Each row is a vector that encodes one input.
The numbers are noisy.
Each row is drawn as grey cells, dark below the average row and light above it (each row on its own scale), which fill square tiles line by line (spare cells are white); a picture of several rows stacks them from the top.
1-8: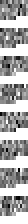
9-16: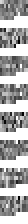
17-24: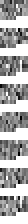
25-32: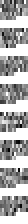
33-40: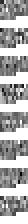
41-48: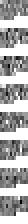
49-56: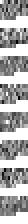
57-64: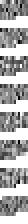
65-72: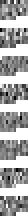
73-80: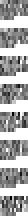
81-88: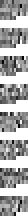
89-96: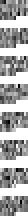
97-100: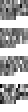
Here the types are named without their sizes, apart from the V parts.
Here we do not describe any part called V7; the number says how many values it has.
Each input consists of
a value of V7, together with either a label, or a point on a line.
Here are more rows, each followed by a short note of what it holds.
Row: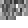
a point on a line and a value of V7
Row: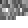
a label and a value of V7
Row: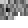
a point on a line and a value of V7
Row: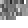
a point on a line and a value of V7
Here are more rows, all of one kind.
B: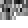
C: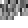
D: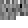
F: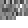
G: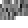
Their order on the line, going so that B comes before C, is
B, F, C, G, D.
